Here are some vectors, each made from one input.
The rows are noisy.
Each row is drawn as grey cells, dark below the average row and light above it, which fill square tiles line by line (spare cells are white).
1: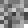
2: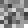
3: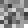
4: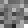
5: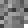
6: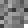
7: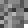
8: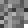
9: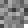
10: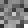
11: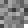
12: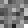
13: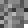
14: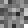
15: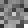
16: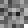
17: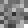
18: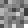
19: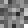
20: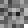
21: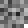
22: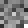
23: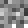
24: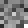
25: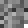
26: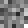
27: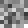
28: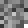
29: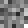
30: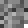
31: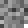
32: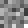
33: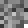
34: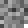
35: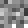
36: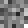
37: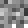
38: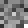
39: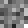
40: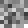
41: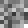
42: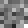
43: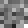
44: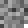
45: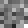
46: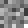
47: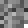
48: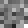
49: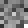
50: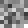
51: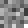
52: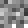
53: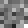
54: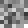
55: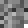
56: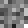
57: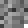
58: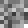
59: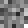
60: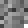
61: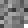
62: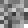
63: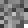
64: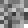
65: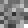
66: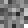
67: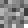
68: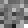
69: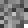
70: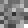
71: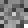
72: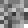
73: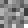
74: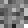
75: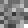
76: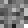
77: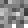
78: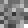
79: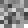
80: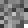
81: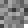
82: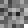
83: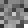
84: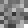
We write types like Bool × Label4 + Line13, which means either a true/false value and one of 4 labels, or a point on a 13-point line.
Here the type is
Bool × Line7.
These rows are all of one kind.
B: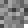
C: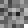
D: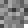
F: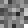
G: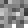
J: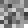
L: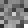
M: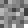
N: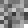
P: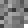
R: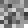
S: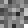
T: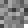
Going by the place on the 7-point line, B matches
D and T.
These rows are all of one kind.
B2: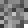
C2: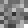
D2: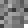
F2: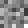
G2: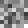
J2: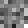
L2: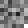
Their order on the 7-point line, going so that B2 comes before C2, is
L2, B2, J2, D2, C2, F2, G2.
